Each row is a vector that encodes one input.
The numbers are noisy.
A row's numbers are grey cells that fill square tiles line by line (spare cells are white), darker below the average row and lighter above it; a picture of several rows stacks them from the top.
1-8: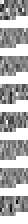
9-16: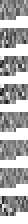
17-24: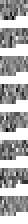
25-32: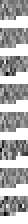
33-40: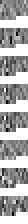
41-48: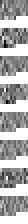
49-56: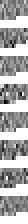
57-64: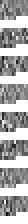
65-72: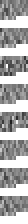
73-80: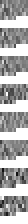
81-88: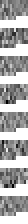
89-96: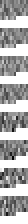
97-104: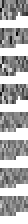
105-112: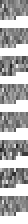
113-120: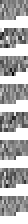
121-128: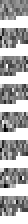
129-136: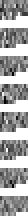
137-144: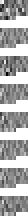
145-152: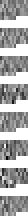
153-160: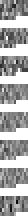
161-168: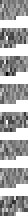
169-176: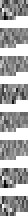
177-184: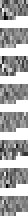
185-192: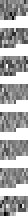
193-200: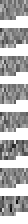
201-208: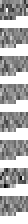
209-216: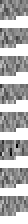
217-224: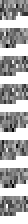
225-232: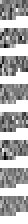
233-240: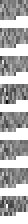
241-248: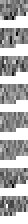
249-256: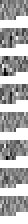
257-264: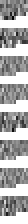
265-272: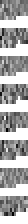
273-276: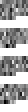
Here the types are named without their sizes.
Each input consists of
either a point on a circle and a true/false value, or a node of a tree.
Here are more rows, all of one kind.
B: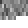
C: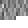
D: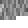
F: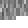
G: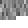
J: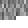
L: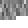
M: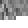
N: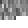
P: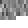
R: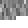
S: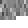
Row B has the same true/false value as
M and N.
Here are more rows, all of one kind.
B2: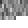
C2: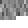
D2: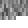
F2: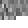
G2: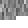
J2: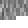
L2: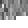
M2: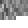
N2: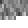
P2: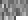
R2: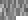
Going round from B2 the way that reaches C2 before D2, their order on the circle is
B2, N2, C2, D2, J2, R2, M2, G2, F2, P2, L2.
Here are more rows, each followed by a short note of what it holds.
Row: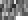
a node of a tree
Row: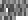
a node of a tree
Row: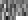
a node of a tree
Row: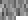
a point on a circle and a true/false value
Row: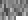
a point on a circle and a true/false value
